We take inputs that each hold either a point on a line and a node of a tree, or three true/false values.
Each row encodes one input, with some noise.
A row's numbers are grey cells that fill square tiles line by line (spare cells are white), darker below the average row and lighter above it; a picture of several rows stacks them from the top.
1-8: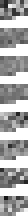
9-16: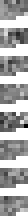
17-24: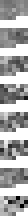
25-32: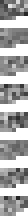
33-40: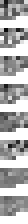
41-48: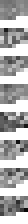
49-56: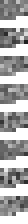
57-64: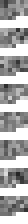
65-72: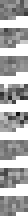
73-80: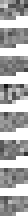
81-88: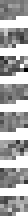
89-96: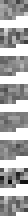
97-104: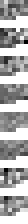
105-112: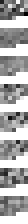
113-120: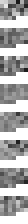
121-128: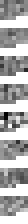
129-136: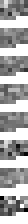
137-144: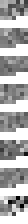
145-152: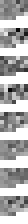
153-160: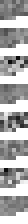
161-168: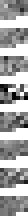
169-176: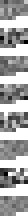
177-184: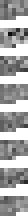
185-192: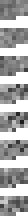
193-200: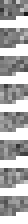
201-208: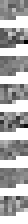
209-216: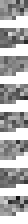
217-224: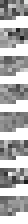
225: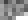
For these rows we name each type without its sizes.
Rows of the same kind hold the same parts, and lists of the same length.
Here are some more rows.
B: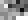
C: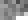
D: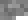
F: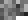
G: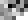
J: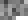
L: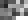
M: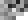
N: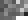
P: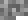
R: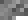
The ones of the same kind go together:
B, C, D, F, J, R
G, L, M, N, P

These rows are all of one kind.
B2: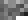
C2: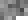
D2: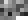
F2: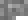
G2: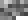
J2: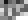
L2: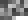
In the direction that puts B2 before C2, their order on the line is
G2, B2, F2, D2, L2, J2, C2.
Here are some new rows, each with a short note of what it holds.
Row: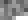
a point on a line and a node of a tree
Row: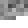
three true/false values
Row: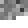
a point on a line and a node of a tree
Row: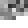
three true/false values
